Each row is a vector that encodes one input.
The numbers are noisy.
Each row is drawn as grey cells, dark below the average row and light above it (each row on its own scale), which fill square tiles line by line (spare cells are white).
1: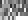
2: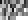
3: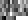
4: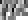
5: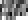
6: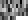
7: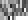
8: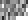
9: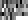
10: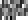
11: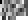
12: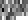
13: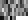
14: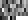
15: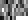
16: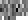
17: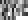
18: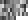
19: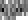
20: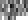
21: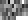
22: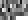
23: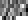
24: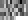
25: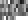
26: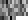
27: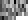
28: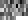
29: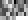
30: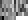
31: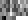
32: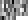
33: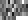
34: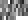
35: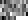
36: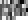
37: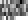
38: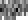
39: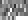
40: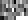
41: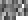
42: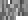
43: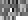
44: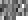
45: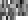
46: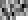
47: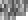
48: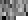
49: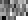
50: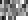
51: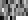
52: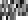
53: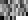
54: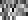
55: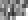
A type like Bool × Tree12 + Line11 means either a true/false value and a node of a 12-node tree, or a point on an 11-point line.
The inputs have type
Line5 × (Tree7 + Unit).
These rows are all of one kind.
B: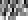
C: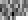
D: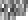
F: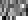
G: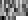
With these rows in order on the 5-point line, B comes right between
C and F.
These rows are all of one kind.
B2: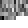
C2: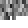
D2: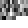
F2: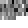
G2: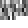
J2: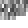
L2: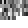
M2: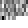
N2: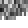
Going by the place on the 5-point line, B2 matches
D2 and M2.
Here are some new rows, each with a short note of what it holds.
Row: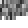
a point on a 5-point line
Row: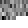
a point on a 5-point line and a node of a 7-node tree
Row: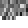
a point on a 5-point line and a node of a 7-node tree
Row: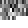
a point on a 5-point line and a node of a 7-node tree
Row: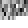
a point on a 5-point line and a node of a 7-node tree
